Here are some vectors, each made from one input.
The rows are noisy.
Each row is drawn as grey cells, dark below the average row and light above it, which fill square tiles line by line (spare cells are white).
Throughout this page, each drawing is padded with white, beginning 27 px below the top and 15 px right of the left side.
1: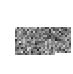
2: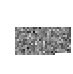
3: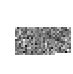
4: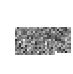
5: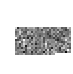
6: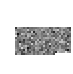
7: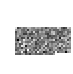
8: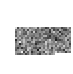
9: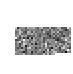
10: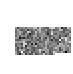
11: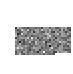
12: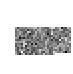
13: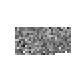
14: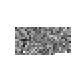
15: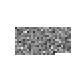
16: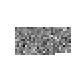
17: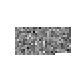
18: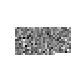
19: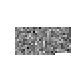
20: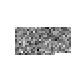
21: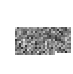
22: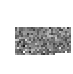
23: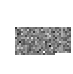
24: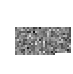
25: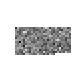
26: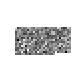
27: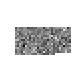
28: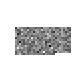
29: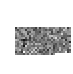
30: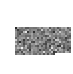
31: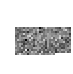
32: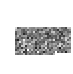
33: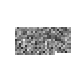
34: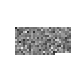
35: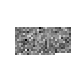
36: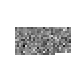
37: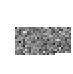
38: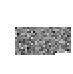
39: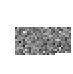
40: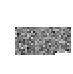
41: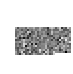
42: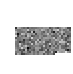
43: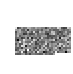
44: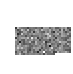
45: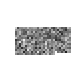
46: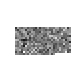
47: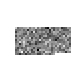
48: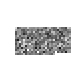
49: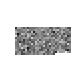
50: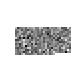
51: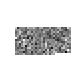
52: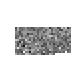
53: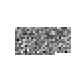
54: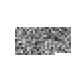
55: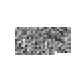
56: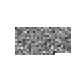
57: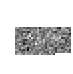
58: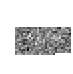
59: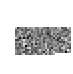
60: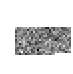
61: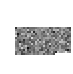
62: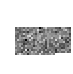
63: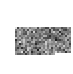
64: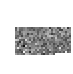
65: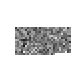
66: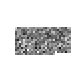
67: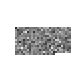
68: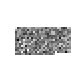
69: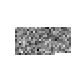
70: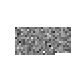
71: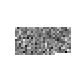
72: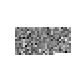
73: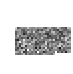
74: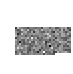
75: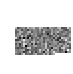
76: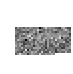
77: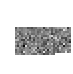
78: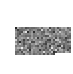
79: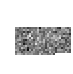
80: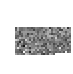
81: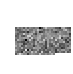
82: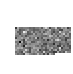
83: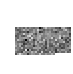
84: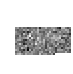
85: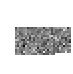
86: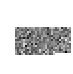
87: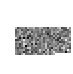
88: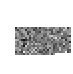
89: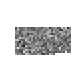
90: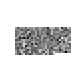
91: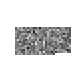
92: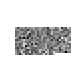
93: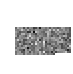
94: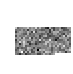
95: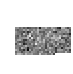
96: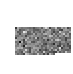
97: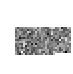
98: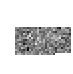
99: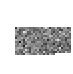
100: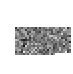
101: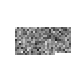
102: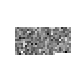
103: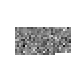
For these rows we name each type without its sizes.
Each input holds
either a point on a line, or a node of a tree.
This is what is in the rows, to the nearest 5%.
About 60% of them hold a point on a line. The rest hold a node of a tree.
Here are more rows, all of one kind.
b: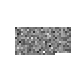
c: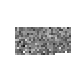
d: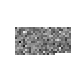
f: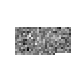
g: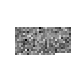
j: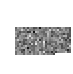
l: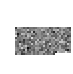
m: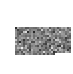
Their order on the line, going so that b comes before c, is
g, f, j, l, b, m, d, c.
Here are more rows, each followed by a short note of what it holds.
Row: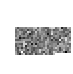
a node of a tree
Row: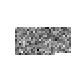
a node of a tree
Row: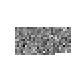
a point on a line
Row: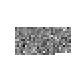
a point on a line
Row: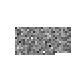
a point on a line
